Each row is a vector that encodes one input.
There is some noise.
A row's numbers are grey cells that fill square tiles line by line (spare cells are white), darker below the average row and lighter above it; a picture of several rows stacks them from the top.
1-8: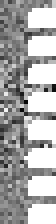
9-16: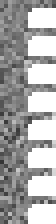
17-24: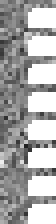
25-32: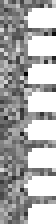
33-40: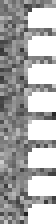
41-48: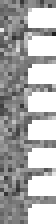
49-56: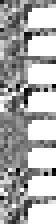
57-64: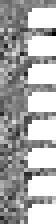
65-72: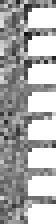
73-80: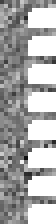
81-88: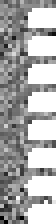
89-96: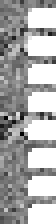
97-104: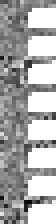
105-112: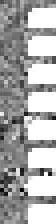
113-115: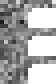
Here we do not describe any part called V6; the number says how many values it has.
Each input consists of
either a fixed value, or a point on each of two 3-point lines and two values of V6, or three true/false values.
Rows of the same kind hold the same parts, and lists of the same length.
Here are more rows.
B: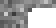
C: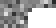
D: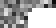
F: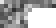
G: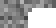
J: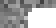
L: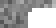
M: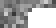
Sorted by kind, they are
B, C, D, M
F, J
G, L

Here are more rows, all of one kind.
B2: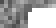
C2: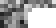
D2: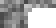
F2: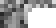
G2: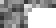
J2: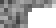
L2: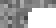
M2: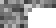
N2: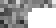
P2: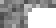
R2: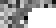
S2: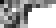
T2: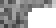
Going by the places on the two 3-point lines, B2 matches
C2 and L2.
